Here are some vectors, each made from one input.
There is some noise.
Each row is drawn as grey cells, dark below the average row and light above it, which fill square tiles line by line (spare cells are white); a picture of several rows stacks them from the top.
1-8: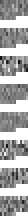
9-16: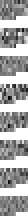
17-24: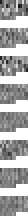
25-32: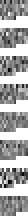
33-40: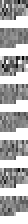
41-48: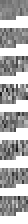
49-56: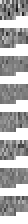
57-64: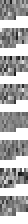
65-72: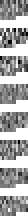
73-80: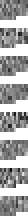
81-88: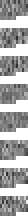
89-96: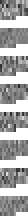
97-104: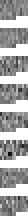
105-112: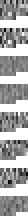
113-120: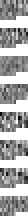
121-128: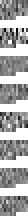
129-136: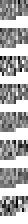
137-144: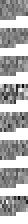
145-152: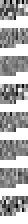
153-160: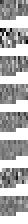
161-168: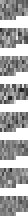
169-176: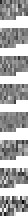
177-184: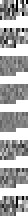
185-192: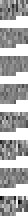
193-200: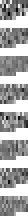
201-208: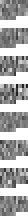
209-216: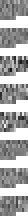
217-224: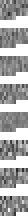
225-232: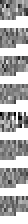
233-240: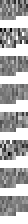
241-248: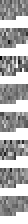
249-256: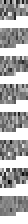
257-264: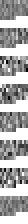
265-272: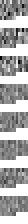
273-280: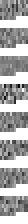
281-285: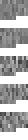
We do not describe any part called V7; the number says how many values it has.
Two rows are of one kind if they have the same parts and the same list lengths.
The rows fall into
4 kinds.
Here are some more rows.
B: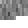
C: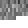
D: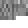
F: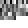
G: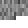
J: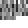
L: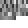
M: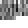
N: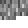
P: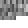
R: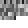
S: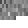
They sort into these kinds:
B, D, M, N
C, J
F, G, L, S
P, R

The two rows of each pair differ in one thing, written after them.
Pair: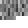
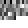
the place on the 10-point circle
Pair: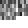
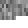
the label
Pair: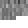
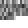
the place on the 10-point circle
